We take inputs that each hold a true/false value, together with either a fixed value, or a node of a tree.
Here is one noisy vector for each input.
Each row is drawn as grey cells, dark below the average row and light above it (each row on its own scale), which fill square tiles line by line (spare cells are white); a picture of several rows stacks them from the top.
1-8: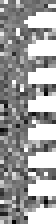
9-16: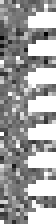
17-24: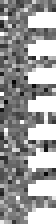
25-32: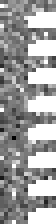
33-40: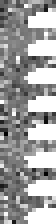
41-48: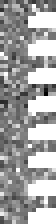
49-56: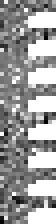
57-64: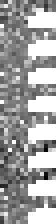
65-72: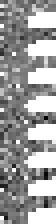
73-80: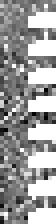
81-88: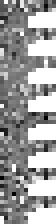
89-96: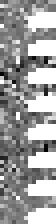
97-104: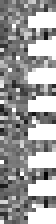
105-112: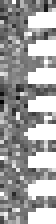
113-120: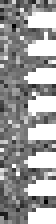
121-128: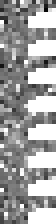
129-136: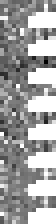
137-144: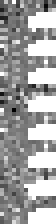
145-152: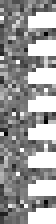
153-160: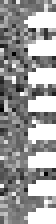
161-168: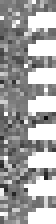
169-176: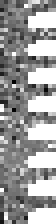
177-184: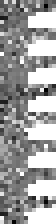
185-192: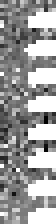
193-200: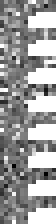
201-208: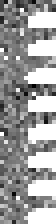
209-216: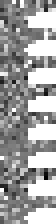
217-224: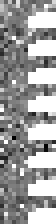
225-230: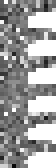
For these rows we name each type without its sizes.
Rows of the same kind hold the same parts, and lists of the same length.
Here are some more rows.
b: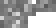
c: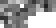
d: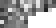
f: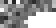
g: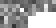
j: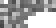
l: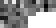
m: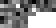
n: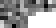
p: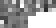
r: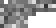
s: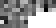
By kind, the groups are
b, c, f, g, j, l, m, n, p, r
d, s

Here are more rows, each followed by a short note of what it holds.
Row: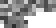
a true/false value
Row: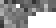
a node of a tree and a true/false value
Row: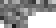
a node of a tree and a true/false value
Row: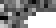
a node of a tree and a true/false value
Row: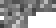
a true/false value
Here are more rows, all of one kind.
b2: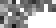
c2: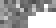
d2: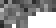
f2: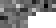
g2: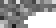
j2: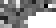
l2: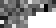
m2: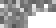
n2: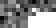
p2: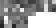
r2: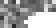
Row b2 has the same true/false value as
g2, p2 and r2.
